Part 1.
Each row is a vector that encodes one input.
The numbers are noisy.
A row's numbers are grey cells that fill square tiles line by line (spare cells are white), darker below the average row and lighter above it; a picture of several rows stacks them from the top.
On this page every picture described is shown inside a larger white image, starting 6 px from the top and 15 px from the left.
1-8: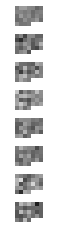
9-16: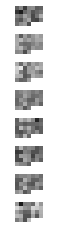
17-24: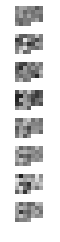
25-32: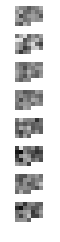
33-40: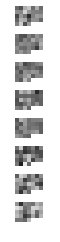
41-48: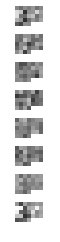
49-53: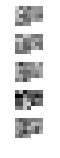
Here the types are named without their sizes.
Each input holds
a node of a tree.
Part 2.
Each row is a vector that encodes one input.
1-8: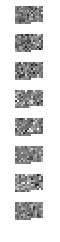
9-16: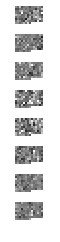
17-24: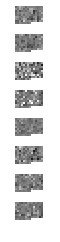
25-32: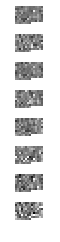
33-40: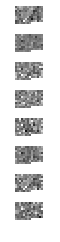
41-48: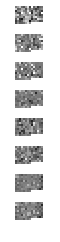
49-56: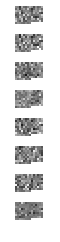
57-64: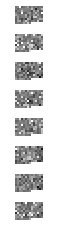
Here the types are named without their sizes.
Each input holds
a point on a line.
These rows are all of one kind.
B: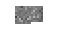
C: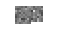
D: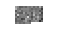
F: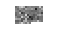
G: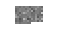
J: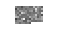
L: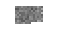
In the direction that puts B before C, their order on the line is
D, B, C, F, L, G, J.
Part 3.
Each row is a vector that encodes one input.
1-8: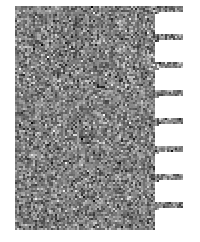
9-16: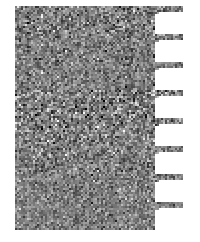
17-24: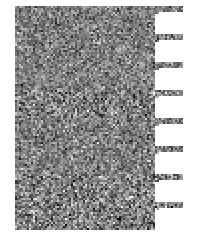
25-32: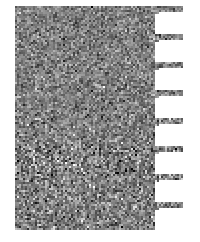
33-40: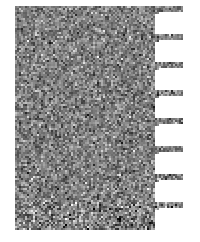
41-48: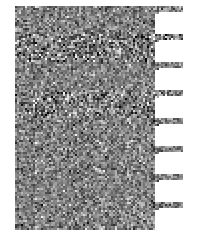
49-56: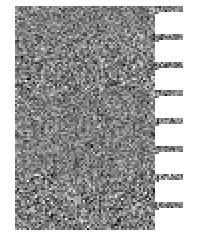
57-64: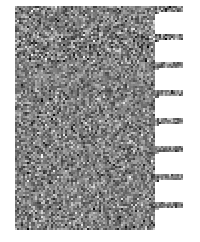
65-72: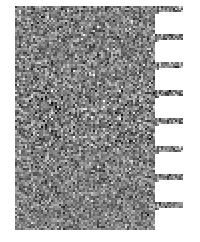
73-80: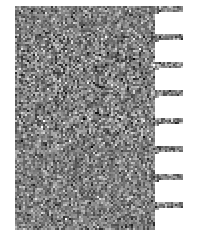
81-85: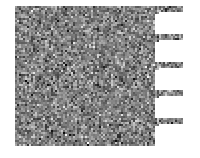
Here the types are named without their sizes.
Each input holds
a point on a circle.
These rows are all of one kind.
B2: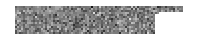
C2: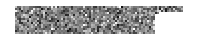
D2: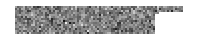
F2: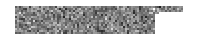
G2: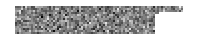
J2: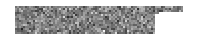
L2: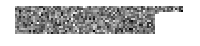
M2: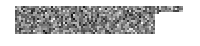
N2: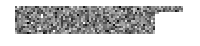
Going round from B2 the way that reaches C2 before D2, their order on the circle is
B2, F2, C2, L2, D2, N2, J2, M2, G2.
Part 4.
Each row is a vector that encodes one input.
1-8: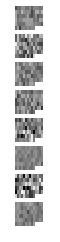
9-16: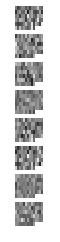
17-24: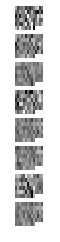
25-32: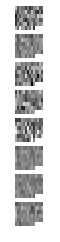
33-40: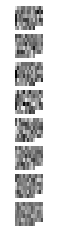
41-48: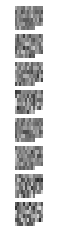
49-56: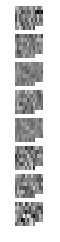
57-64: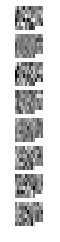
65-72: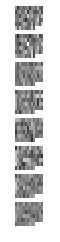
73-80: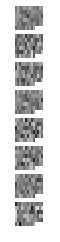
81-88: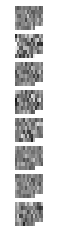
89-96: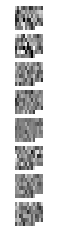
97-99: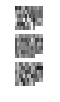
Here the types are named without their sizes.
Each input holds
a point on a line.
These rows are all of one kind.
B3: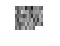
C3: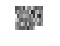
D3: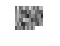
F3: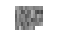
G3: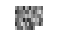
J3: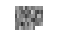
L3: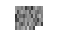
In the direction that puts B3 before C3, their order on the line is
L3, B3, C3, F3, J3, D3, G3.
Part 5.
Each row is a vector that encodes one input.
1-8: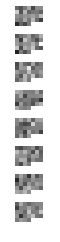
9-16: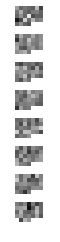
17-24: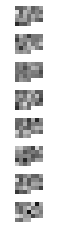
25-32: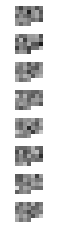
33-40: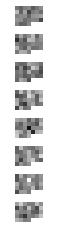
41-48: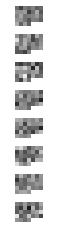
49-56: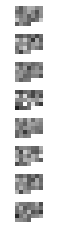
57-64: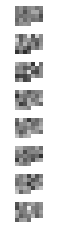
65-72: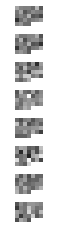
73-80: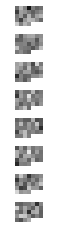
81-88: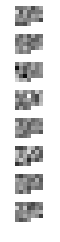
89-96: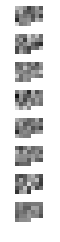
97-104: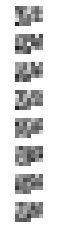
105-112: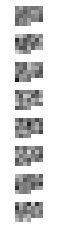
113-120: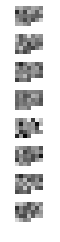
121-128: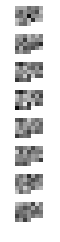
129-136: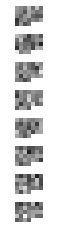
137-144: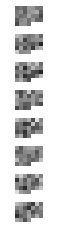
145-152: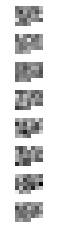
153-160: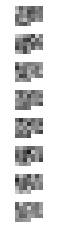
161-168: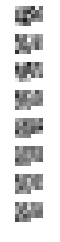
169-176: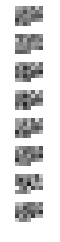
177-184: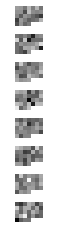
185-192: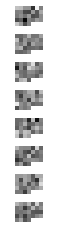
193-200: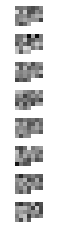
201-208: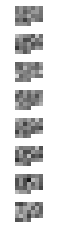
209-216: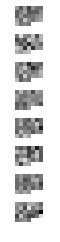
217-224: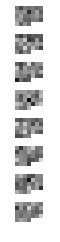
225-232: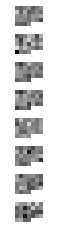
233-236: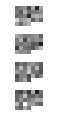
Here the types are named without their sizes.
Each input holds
four true/false values.
